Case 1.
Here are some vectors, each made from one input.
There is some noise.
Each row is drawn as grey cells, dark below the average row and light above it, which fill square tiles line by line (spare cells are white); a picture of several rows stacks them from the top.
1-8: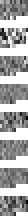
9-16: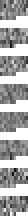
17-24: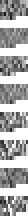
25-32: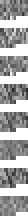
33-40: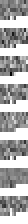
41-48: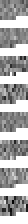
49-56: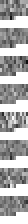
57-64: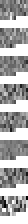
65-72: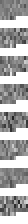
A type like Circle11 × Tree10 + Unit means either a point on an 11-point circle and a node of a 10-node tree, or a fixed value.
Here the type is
Line4 × Line4 + Line10.
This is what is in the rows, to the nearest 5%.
About 30% of them hold a point on each of two 4-point lines. The rest hold a point on a 10-point line.
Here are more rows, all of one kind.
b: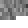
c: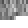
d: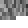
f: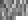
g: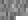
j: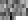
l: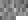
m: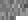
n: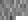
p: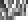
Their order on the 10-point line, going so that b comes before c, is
f, p, n, m, j, g, b, d, l, c.
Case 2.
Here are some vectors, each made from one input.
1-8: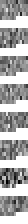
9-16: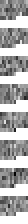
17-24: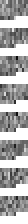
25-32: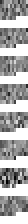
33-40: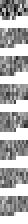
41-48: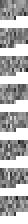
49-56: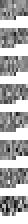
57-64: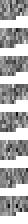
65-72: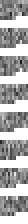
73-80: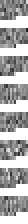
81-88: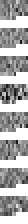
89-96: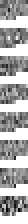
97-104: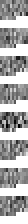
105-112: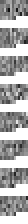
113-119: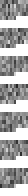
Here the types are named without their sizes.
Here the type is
List(Line × Line).
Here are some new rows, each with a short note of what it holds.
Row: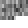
a list of two items
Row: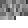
a list of one item
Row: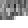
a list of two items
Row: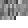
a list of one item
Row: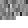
a list of one item
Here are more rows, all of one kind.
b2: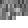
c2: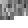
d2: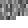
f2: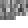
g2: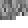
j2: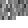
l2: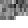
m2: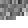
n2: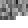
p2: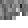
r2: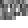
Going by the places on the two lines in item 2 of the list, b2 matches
l2, p2 and r2.
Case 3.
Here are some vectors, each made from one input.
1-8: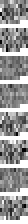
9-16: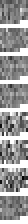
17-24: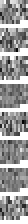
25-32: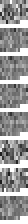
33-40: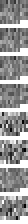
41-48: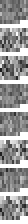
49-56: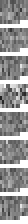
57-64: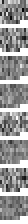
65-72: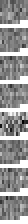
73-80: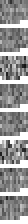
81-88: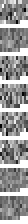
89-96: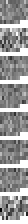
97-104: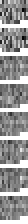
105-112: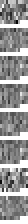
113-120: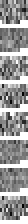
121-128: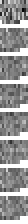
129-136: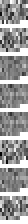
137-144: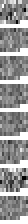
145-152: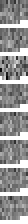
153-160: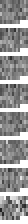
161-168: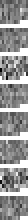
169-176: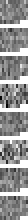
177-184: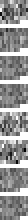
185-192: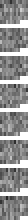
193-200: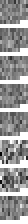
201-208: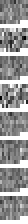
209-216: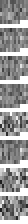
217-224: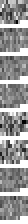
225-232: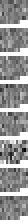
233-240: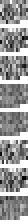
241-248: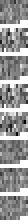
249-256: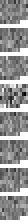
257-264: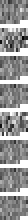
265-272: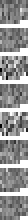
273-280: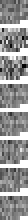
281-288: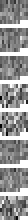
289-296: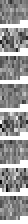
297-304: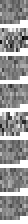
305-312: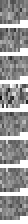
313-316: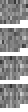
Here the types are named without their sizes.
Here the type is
Bool × Bool × Bool × Bool + Circle.
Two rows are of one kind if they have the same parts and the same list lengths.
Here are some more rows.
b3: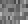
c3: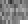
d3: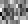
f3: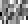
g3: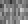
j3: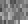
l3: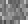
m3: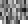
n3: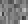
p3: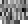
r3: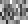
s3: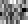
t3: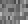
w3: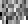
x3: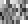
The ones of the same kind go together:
b3, c3, g3, j3, l3, n3, t3
d3, f3, m3, p3, r3, s3, w3, x3

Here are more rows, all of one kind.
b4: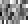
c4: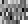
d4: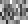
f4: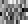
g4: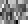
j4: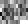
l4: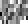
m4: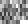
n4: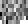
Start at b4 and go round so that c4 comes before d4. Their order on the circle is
b4, l4, n4, c4, f4, g4, j4, d4, m4.
